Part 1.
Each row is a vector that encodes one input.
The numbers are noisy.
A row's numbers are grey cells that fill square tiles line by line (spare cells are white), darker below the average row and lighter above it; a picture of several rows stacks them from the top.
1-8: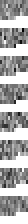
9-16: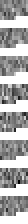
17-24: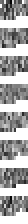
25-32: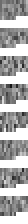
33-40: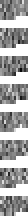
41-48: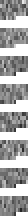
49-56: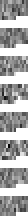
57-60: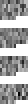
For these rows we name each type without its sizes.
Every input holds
three true/false values.
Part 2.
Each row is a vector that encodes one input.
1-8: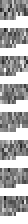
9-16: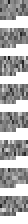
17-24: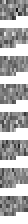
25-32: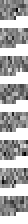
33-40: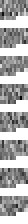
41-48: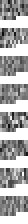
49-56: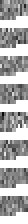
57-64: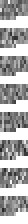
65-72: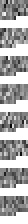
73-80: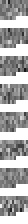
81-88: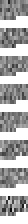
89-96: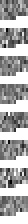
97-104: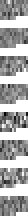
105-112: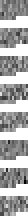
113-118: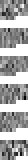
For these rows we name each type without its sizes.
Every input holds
either a fixed value, or four true/false values.
